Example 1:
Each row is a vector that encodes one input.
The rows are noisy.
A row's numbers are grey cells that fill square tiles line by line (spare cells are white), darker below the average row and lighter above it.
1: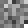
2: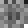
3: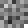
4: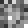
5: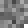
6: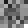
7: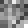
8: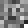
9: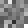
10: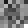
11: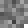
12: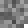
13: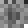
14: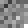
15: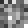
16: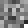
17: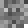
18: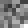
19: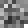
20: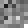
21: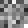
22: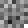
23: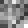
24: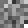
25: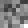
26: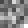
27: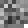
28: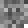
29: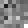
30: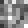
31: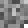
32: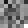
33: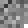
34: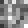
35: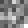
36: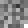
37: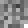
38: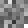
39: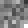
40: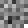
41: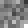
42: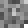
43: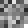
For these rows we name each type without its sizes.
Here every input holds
a point on each of two lines.
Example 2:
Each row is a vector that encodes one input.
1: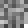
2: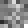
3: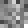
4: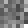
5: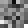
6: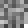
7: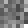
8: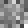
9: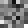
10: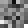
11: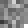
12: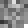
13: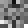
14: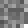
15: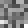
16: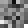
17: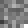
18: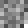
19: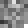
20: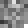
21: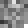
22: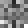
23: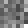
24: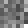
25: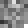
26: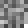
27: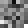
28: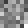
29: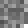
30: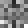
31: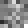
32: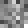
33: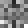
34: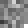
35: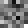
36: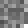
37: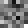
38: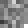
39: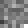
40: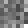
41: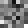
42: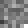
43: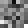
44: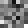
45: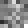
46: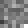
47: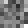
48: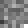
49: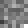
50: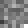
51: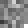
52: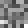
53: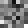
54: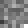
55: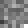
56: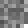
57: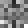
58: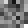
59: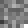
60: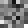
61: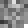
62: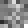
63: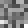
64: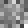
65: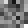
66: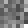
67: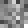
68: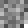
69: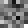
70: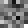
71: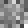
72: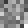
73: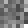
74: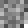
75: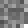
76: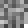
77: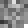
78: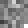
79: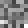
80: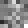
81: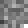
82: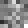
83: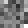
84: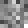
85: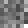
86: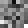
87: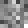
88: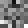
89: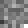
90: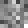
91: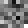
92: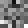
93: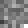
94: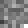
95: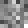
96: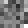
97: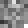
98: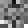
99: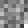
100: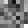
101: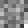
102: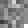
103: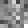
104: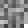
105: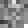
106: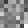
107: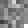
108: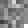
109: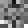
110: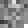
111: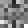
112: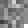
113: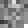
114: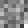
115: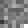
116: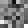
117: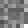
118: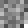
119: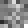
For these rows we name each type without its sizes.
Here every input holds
a point on a circle.
